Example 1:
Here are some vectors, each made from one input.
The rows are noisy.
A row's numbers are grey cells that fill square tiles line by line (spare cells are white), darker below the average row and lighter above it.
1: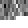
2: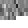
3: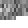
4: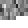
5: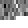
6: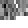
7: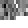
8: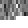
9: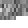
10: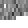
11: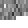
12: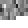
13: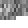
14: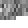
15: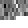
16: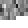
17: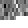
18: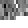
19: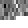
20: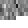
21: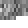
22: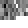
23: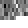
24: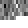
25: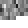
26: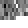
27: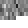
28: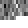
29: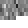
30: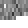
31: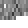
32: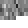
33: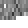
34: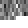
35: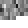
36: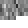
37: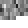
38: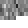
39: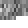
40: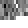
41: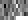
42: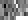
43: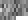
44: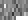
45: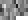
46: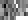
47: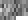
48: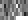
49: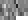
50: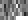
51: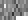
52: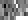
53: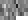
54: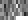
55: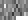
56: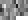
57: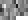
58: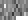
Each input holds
either a point on a 4-point line, or a point on a 5-point line.
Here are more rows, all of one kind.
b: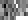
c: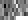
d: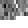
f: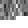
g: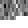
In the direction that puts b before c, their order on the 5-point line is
b, d, c, g, f.
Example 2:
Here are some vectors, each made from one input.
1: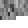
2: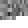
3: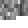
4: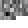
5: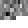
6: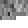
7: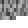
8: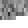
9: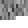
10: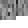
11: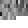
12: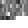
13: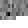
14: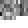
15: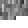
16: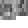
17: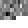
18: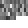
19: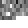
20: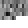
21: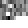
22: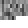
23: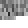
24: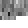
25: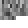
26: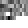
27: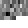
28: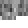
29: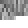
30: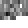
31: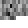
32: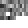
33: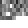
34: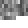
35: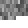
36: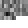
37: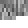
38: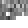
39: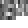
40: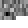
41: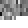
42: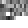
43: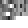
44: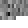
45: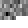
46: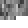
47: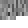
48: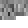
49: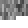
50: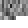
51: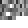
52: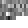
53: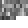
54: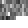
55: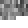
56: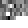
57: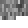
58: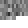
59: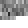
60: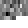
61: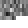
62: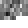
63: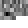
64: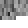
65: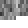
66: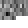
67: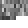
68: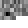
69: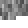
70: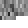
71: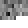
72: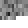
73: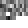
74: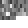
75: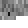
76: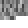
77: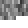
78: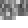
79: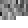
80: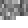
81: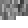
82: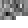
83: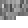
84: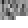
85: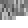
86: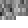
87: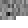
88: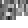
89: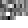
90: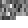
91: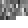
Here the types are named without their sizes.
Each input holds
a point on each of two lines and a true/false value.
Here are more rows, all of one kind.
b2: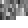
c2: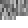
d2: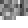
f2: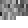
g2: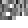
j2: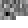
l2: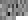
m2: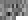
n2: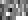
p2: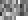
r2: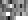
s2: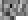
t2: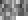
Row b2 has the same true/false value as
f2, j2, l2 and m2.
